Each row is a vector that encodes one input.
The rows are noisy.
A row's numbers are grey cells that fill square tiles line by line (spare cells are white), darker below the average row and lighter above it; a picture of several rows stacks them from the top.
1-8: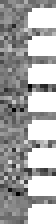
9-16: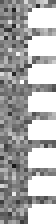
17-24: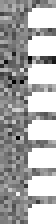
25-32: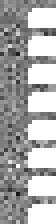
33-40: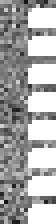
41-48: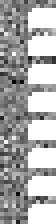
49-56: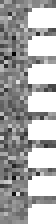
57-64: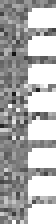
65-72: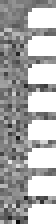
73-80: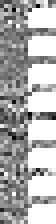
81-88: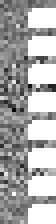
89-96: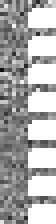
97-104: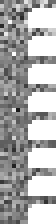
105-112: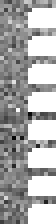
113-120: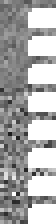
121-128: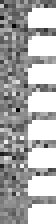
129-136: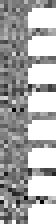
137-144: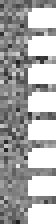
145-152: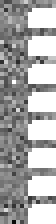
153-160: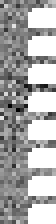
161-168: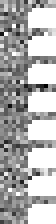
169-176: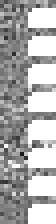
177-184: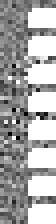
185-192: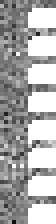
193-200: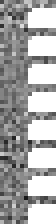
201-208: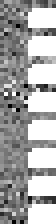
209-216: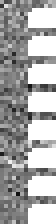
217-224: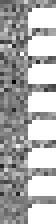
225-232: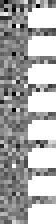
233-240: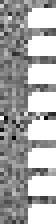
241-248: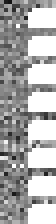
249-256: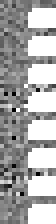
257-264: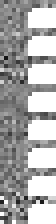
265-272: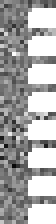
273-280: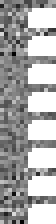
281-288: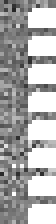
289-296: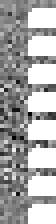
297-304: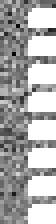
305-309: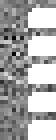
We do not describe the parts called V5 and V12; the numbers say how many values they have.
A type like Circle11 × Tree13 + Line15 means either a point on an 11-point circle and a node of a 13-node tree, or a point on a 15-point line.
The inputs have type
Bool × (Line6 + Line8) + V5 × V12.
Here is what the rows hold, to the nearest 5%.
About 55% of them hold a true/false value, together with either a point on a 6-point line, or a point on an 8-point line. The rest hold a value of V5 and a value of V12.
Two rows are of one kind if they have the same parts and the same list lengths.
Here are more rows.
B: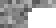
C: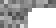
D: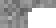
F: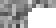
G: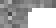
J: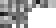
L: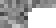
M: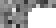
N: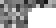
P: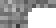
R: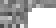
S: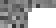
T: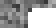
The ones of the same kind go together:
B, P
C, D, F, G, M, R, S, T
J, L, N

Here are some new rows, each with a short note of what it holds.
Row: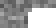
a value of V5 and a value of V12
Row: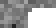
a point on an 8-point line and a true/false value
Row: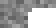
a point on a 6-point line and a true/false value
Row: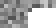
a point on an 8-point line and a true/false value
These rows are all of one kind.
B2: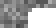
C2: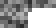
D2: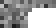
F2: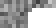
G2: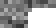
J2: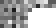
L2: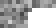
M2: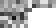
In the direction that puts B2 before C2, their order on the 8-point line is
J2, L2, B2, F2, D2, G2, C2, M2.
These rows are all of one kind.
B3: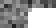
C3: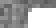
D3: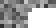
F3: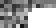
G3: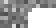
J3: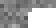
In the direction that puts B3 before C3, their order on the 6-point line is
G3, B3, C3, D3, J3, F3.
